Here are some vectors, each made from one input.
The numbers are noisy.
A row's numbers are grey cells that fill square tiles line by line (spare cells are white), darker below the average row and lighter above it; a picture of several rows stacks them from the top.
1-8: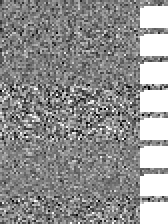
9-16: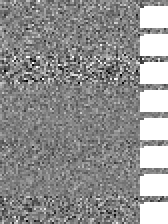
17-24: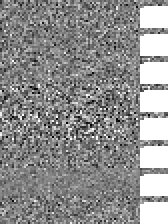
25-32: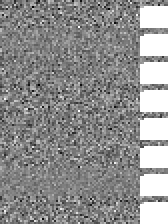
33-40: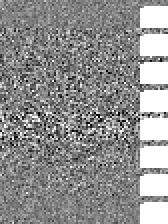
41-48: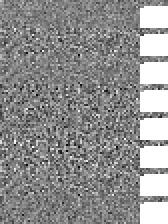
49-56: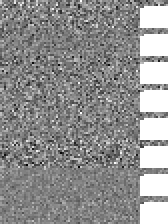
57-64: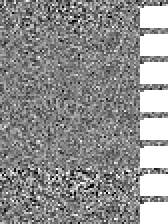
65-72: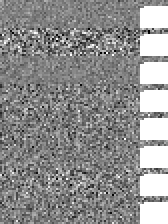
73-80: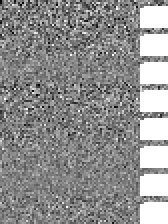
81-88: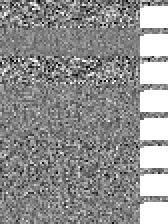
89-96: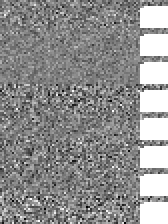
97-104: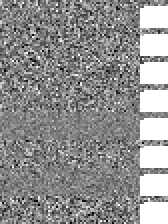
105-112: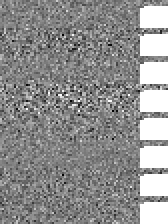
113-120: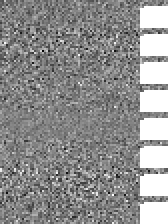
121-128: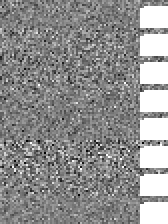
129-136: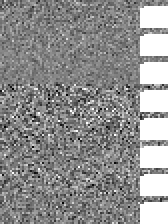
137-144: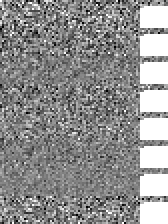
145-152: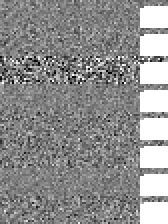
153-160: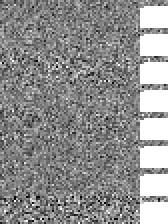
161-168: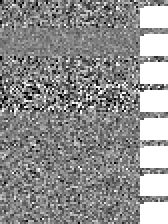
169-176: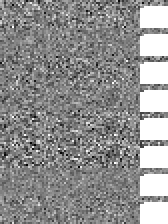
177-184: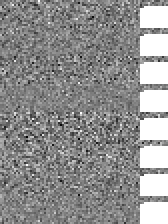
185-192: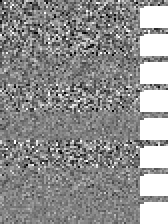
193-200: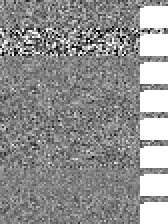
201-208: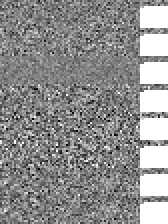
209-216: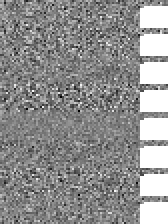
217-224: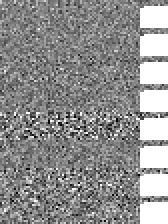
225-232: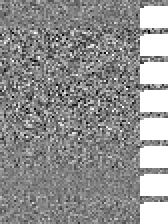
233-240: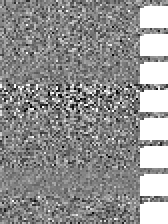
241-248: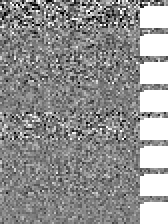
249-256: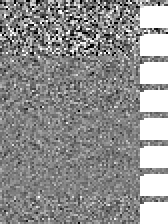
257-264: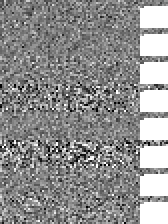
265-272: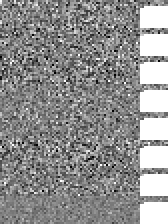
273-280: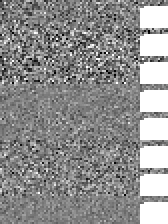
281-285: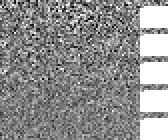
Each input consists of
either a point on a 12-point line, or a node of each of two 11-node trees.
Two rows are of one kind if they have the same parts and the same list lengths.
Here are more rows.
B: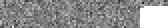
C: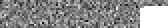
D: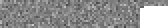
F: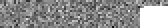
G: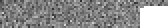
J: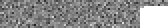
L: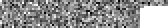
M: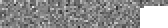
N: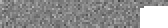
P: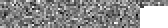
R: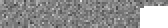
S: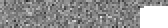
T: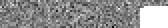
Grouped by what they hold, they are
B, D, F, L, M, N, P, R, S, T
C, G, J

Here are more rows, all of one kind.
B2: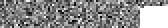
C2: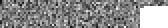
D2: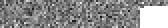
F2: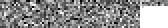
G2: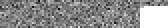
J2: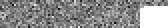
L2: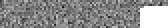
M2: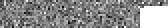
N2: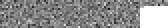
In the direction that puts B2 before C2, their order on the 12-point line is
N2, G2, J2, D2, B2, F2, M2, C2, L2.
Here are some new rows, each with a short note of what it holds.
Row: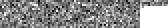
a point on a 12-point line
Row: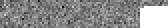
a point on a 12-point line
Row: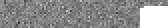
a node of each of two 11-node trees
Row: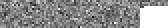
a node of each of two 11-node trees
